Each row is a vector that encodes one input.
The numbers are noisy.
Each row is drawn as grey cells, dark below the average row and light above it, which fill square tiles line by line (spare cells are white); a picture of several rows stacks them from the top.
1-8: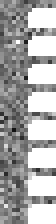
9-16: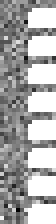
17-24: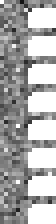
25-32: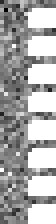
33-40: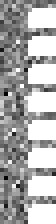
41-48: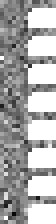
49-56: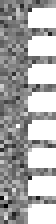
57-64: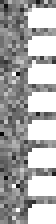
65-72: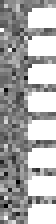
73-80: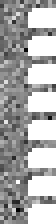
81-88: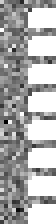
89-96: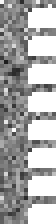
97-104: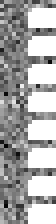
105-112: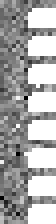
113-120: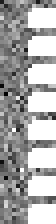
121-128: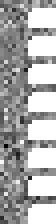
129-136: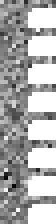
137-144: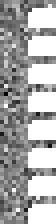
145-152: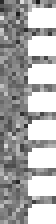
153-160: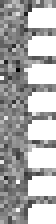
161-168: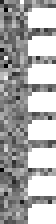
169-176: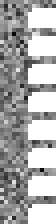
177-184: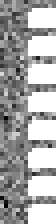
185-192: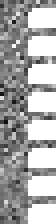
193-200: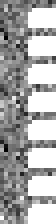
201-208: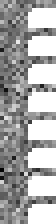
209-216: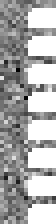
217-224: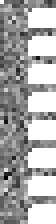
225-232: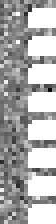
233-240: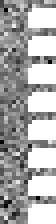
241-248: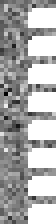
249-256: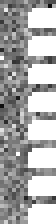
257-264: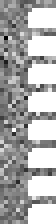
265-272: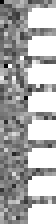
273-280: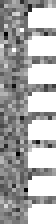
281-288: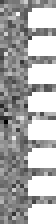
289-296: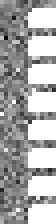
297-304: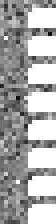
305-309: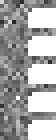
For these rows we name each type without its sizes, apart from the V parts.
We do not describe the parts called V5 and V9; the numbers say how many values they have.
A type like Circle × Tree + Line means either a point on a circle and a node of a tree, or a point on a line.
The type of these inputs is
(Bool × Bool × Bool × Bool + V9) × (Tree + V5).
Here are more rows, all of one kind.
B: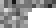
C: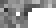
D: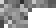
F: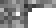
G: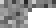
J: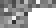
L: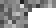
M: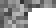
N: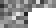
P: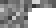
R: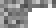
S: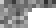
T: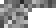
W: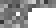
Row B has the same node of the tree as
G, R and S.
